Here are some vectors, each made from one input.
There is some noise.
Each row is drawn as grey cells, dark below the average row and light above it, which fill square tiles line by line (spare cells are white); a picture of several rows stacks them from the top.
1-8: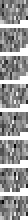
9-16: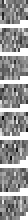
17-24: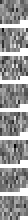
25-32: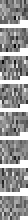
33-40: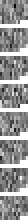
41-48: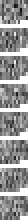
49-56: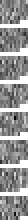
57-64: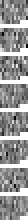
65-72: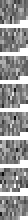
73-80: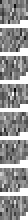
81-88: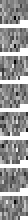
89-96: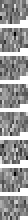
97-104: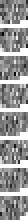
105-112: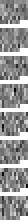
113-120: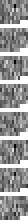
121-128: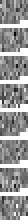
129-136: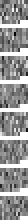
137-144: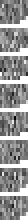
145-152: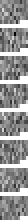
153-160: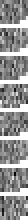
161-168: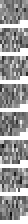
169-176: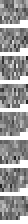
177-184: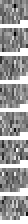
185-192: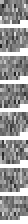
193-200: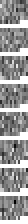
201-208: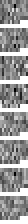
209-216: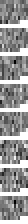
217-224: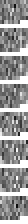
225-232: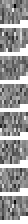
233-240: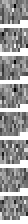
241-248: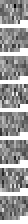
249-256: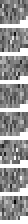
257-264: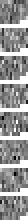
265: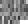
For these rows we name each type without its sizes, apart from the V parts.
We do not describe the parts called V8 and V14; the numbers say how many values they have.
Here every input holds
a value of V8, together with either a point on a line, or a true/false value and a value of V14.
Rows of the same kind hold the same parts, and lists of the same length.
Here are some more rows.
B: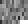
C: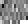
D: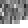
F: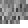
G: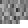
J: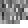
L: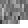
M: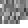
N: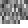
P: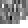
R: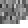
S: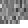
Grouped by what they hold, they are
B, D, F, G, L, M, P, R, S
C, J, N

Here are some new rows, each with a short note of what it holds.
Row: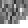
a true/false value, a value of V8 and a value of V14
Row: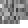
a true/false value, a value of V8 and a value of V14
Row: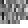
a point on a line and a value of V8
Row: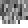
a point on a line and a value of V8
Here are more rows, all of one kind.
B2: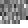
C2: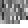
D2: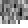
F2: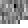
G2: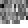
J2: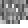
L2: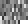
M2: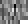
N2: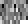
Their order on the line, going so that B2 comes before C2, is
M2, F2, D2, L2, B2, N2, G2, J2, C2.
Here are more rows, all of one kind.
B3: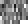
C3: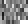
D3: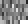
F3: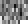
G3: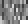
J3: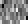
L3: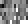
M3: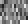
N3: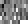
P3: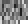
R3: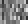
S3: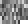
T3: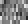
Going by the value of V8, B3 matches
F3 and G3.
